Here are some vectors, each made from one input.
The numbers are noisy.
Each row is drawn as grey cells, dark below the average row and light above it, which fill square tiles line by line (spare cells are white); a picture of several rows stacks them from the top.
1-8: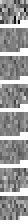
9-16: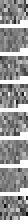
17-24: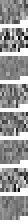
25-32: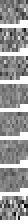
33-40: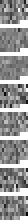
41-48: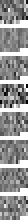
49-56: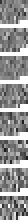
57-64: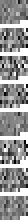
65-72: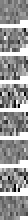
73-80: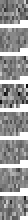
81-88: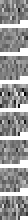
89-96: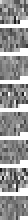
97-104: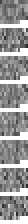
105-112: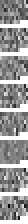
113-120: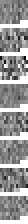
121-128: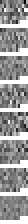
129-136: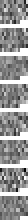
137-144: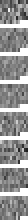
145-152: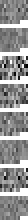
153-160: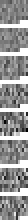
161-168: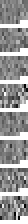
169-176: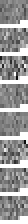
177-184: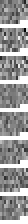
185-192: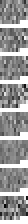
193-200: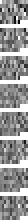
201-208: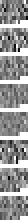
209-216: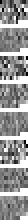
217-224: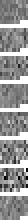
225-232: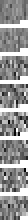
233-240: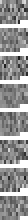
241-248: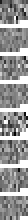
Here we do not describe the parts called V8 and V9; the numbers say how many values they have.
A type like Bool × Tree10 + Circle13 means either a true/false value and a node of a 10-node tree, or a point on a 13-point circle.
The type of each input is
(Bool × V8 × V9 + Unit) × Tree10 × Tree10.
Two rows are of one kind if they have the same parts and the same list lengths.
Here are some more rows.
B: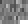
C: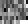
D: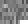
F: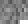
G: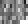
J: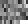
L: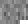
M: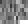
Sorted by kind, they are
B, C, G, J, M
D, F, L

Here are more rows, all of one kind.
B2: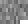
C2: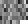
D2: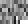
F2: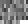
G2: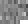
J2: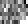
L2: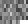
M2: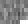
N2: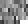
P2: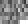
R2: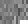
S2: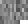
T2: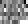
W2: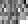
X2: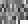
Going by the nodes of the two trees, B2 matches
D2, F2, P2 and X2.
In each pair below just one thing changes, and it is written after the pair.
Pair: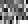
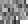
the node of one of the two trees
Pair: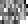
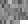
the true/false value
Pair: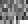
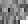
the value of V9
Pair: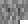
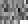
the value of V8
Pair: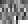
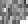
the true/false value
